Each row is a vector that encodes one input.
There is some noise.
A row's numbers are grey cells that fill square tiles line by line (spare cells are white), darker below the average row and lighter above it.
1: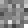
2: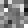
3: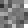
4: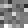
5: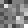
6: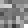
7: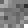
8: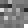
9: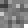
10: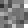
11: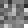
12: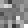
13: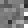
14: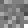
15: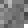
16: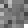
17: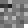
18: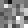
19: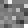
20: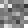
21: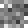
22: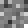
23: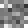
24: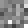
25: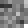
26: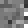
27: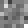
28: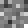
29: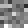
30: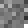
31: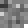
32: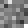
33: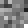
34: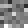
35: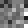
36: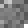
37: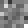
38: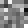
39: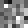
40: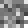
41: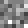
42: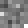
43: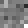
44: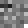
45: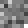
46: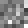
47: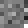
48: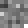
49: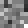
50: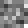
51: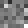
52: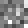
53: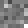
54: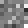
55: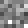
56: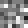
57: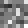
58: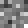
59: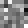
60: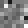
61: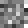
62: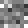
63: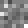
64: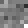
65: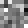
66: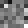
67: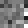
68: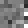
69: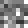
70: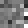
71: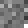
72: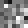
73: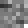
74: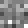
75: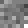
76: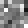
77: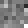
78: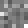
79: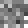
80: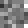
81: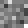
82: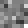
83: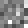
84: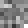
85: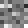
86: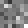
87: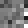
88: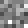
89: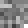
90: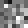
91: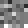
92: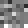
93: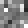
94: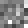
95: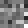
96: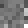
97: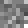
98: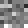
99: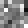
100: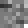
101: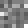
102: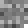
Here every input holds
a point on a 10-point line and a node of a 13-node tree.
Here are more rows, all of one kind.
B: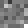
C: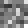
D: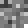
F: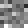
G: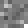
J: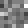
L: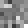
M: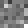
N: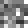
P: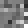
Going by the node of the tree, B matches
G and M.
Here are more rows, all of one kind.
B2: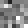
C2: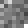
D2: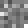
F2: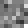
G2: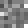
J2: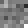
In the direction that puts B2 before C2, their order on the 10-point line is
B2, J2, C2, D2, G2, F2.
